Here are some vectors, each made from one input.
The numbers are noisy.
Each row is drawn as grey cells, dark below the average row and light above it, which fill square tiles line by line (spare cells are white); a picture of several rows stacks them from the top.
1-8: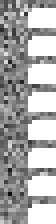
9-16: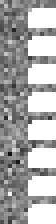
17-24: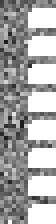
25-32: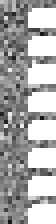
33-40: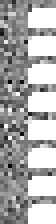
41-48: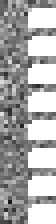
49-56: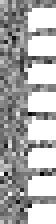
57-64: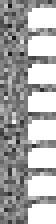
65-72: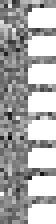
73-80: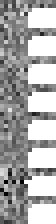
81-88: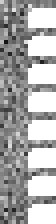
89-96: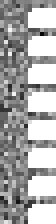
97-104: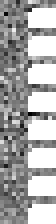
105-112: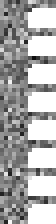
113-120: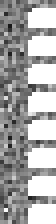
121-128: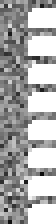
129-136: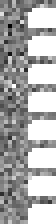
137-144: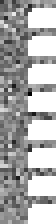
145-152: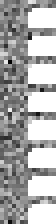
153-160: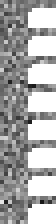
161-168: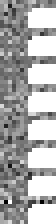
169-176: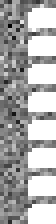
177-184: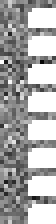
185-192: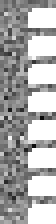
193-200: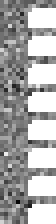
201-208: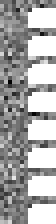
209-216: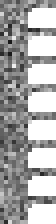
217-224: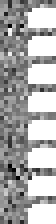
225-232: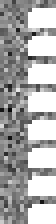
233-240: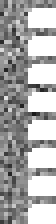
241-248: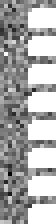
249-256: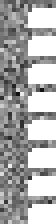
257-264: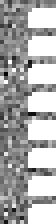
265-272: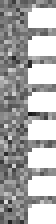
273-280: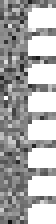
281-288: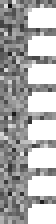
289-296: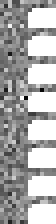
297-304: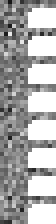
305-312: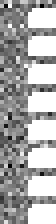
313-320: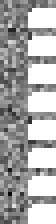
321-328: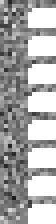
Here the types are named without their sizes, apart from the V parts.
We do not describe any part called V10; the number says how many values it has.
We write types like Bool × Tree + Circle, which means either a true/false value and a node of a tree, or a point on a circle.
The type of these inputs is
Bool × Circle + V10.
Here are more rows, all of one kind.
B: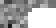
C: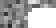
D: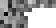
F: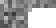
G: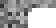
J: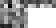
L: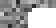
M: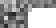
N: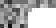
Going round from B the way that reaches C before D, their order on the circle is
B, J, C, G, M, F, D, N, L.
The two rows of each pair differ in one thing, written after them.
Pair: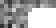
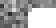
the place on the circle
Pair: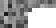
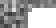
the true/false value
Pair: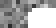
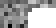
the place on the circle
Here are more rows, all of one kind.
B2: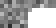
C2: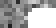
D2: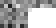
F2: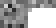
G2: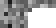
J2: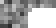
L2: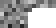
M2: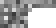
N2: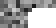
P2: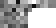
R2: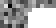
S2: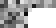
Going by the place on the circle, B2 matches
D2 and L2.
